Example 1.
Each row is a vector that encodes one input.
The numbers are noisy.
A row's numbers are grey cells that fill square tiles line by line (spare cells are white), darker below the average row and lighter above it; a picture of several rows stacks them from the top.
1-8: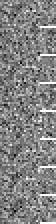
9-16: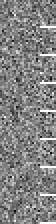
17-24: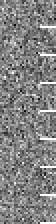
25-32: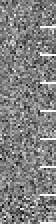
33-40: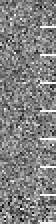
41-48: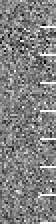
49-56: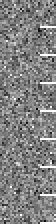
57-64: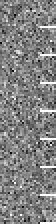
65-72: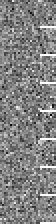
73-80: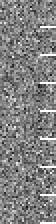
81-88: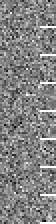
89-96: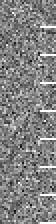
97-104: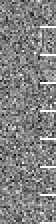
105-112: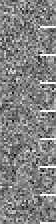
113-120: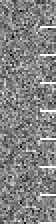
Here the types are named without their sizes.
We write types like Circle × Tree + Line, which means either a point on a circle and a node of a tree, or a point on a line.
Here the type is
List(Circle).
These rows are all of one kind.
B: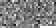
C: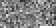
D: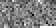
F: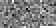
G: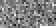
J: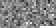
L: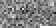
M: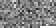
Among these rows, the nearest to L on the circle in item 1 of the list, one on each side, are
B and M.
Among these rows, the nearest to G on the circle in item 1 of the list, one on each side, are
B and D.
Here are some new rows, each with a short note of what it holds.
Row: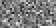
a list of one item
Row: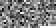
the empty list
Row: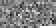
a list of one item
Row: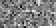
a list of one item
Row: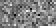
a list of one item
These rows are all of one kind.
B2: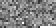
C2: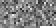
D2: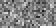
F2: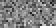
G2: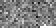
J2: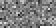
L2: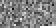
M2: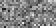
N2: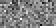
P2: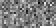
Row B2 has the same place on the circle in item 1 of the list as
J2 and M2.
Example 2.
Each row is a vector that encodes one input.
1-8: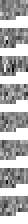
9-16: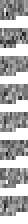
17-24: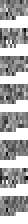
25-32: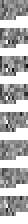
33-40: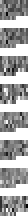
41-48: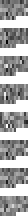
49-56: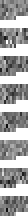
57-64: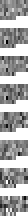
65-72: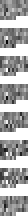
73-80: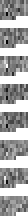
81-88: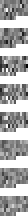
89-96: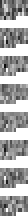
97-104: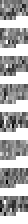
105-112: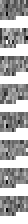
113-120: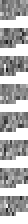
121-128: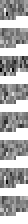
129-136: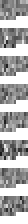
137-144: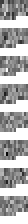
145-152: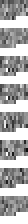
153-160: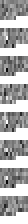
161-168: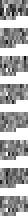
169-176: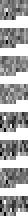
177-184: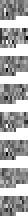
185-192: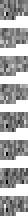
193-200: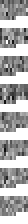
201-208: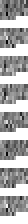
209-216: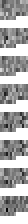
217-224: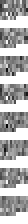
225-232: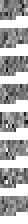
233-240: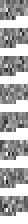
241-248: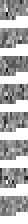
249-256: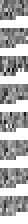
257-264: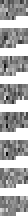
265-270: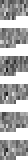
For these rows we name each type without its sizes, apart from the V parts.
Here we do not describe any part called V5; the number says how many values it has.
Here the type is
Line × (Tree + V5).
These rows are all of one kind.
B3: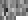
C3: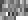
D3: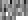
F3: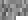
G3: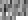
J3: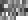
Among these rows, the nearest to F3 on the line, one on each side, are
B3 and G3.
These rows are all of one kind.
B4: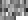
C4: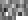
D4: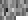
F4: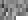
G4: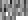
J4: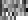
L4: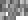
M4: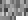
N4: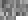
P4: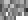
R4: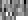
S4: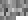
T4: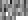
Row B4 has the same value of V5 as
D4, J4, M4 and S4.
